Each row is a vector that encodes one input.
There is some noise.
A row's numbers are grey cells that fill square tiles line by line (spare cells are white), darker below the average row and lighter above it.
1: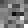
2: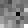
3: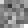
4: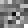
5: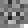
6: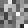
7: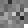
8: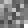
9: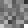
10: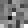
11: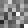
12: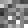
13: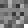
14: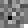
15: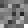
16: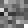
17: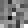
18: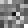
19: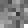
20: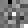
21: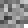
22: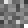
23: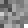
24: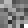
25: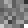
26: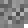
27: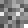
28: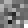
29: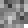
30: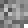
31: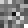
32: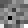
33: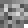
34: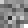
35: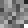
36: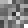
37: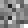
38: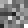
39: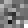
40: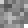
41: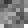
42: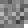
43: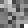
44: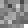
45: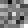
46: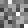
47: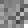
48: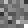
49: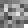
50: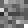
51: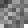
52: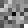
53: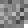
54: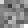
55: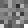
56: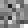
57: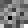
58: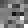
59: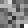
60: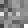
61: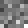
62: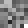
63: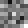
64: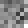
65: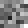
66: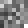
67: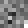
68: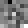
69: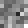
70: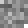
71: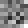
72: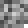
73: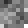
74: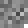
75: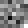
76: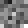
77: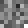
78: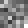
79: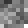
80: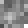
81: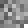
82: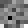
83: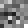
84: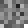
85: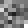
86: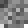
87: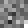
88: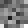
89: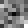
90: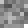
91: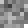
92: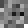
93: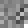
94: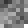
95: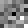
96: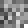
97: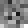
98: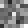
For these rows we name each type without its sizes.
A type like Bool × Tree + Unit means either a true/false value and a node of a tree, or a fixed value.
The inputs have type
(Bool × Bool × Bool + Line) × Line.
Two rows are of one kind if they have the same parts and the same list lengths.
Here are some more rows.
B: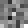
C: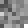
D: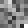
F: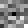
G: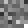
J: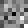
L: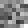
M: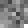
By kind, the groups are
B, C, L, M
D, F, G, J

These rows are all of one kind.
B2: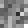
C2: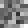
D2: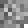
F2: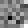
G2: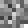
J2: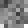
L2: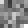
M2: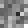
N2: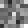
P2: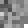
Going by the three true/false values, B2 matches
J2, M2 and P2.
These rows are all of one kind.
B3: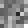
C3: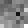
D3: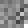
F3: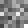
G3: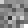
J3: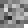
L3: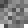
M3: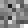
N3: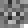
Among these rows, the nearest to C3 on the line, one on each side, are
L3 and N3.
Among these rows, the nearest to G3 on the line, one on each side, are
F3 and M3.
